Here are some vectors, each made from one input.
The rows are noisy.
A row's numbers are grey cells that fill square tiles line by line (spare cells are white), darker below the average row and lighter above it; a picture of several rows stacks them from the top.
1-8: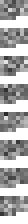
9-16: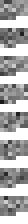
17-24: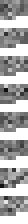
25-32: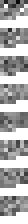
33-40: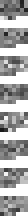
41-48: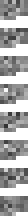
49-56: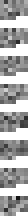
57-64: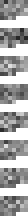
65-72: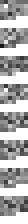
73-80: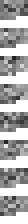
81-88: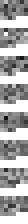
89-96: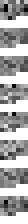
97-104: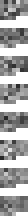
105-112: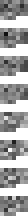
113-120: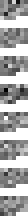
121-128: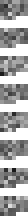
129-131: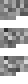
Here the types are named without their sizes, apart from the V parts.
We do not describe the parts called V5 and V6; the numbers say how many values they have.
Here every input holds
either a node of a tree, or a true/false value, a value of V5 and a value of V6.
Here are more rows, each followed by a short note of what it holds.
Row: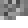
a node of a tree
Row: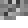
a node of a tree
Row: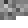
a true/false value, a value of V5 and a value of V6
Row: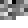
a true/false value, a value of V5 and a value of V6
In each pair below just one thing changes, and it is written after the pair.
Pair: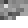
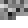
the value of V6
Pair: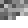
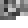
the value of V5
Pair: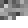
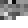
the true/false value
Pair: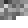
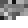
the true/false value
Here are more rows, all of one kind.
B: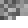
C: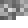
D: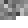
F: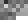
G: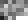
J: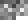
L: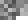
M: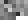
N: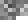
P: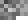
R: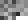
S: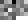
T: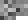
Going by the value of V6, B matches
C and T.
